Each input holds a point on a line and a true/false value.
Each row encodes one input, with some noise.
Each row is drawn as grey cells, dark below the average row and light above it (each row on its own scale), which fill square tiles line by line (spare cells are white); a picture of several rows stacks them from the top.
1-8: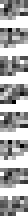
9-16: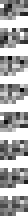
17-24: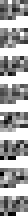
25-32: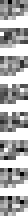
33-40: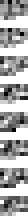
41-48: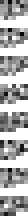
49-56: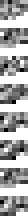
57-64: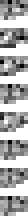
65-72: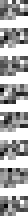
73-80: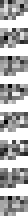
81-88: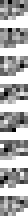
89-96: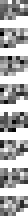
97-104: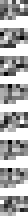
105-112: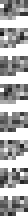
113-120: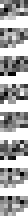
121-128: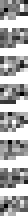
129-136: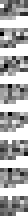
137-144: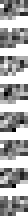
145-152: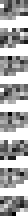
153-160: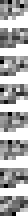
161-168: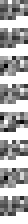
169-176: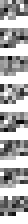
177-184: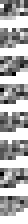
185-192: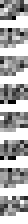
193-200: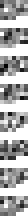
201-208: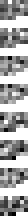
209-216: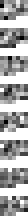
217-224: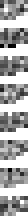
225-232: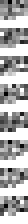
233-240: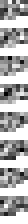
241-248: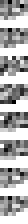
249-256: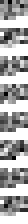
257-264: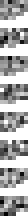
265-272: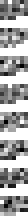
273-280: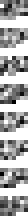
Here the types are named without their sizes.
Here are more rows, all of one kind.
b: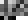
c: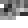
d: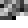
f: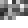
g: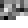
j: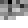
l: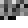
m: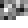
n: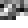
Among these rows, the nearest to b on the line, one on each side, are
d and l.
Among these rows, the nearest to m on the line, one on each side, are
f and g.
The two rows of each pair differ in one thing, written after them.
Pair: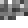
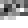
the place on the line
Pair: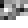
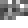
the true/false value
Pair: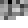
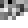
the place on the line
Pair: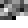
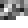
the place on the line
